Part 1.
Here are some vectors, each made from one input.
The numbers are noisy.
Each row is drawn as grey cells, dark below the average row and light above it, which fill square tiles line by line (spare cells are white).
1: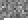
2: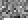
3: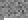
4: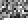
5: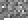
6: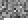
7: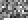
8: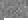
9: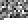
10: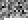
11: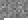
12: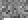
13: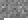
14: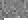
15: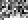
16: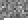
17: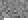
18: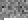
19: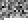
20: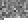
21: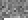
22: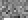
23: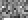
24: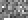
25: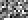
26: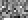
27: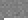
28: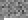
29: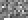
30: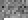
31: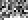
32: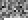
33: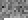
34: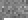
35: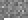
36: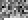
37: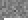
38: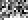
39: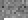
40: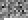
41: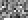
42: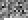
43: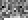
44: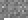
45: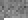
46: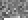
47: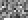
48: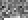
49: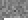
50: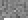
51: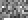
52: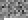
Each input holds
a point on each of two 9-point lines.
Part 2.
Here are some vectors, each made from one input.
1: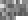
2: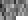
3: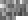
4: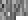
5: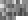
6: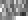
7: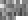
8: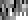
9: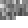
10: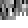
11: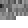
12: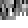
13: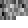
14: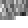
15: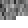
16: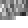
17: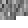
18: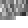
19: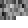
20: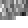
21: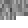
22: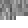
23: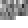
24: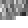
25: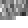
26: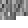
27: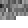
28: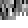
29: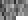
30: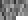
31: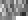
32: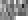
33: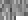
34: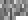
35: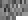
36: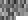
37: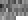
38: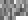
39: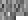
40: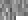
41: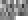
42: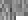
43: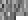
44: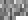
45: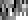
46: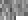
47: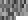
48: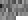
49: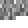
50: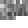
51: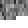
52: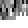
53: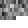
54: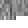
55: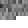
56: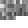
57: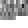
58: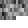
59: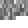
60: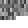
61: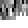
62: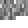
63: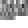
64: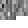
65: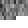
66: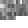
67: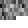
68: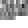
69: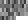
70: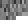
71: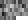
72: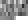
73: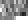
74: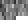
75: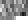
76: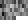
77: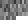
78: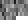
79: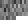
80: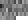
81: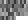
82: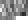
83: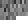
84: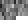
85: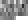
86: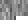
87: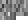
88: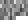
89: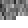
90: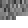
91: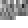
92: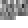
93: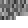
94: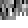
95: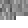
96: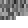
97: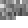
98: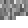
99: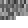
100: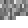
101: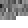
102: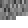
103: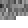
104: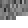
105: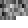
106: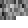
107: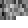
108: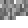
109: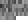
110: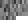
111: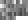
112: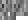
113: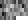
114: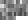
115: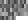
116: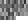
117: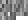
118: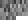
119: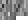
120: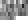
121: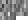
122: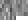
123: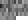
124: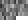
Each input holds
either a fixed value, or a node of an 11-node tree.
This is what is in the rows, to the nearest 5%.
About 5% of them hold a fixed value. The rest hold a node of an 11-node tree.
